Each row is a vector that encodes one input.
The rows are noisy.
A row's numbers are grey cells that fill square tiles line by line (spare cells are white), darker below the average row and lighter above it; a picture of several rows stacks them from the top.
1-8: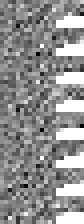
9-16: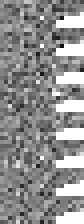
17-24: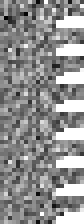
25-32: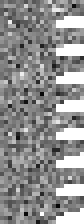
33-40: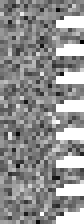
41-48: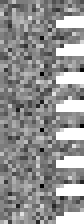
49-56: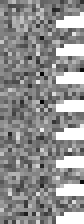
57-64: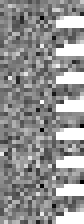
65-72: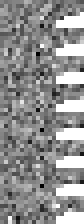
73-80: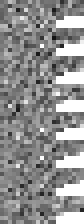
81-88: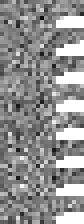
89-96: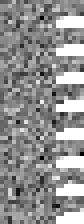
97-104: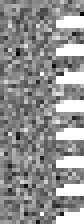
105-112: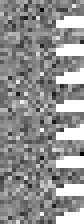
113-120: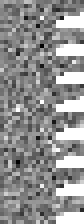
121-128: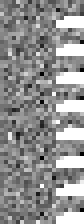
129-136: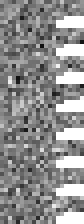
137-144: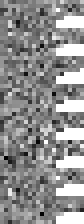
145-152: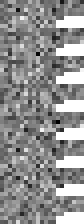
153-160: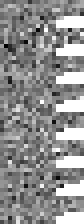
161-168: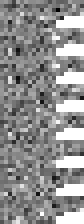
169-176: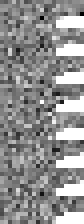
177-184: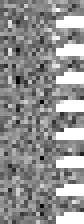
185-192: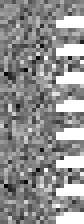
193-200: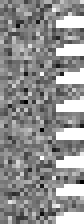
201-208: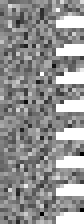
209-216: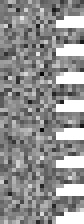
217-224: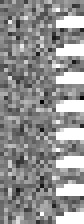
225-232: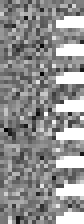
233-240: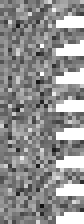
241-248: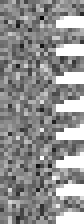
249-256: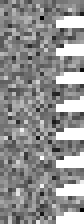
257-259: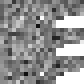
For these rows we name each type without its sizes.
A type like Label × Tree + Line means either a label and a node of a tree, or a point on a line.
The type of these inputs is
List(Line).
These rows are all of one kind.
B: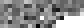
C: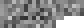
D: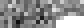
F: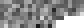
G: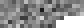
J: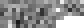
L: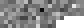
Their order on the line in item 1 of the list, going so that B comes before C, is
F, B, G, L, C, D, J.
